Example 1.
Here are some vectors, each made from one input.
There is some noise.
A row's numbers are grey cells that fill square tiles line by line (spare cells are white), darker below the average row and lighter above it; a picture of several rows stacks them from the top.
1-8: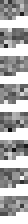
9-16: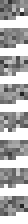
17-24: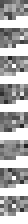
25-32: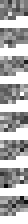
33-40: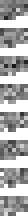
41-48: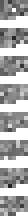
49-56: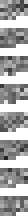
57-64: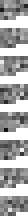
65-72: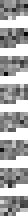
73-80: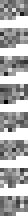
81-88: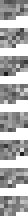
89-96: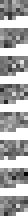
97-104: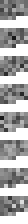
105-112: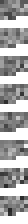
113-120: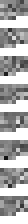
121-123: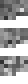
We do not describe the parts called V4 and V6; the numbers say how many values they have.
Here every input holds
one of 8 labels, together with either three true/false values, or a value of V4 and a value of V6.
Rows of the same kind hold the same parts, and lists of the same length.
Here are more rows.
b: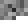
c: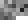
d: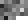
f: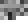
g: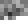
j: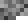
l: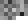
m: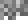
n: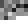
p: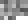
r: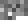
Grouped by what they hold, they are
b, c, j, n, p, r
d, f, g, l, m

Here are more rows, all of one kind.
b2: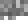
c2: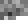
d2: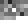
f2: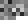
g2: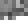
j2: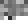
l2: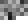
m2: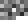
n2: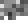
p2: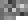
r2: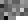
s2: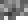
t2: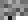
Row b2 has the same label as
g2, p2 and r2.
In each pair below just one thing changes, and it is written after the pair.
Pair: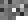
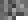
the label
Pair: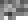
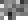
the label
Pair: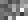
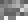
one of the three true/false values
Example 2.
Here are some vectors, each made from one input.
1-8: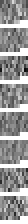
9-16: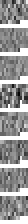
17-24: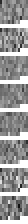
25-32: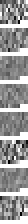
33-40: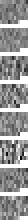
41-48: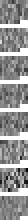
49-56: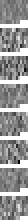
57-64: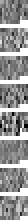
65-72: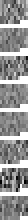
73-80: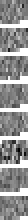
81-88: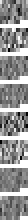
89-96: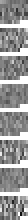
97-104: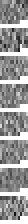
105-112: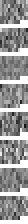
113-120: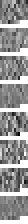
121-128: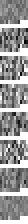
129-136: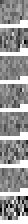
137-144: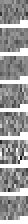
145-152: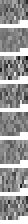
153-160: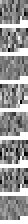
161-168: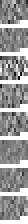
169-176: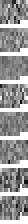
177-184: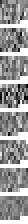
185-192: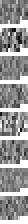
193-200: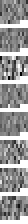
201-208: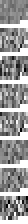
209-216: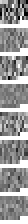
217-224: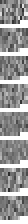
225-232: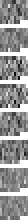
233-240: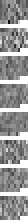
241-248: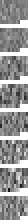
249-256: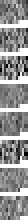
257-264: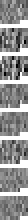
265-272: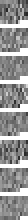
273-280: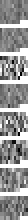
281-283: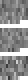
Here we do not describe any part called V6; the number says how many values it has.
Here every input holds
a node of a 20-node tree, together with either three true/false values, or a value of V6.
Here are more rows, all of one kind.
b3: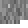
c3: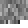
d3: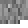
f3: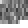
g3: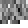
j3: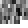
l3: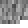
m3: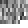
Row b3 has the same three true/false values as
c3 and g3.
